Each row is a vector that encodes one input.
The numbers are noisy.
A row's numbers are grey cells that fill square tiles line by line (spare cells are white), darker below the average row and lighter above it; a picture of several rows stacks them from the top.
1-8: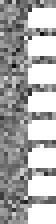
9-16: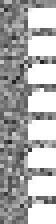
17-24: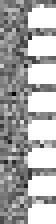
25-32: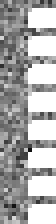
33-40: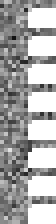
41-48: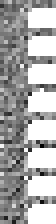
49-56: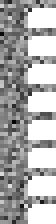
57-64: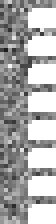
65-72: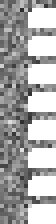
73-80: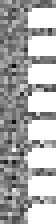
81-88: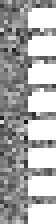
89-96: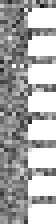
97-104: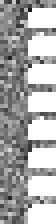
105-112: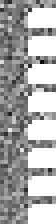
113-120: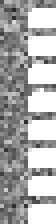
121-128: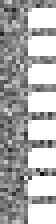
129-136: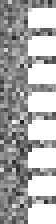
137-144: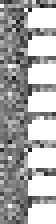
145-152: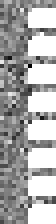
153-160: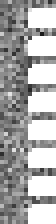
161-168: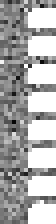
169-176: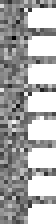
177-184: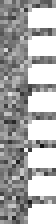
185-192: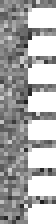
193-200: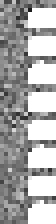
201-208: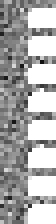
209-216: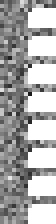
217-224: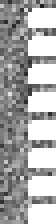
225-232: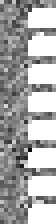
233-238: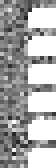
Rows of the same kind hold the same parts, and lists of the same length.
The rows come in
3 kinds.
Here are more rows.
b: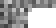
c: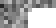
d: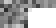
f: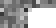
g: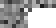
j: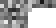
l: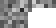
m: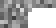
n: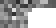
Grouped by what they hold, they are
b, c, d, f, j, m
g, l
n

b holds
one of 6 labels and a true/false value.
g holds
a point on a 6-point circle.
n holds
a fixed value.
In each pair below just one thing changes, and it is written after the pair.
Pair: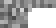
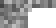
the label
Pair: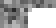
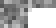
the true/false value
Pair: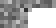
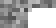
the true/false value
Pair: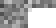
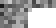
the true/false value
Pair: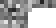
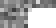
the label
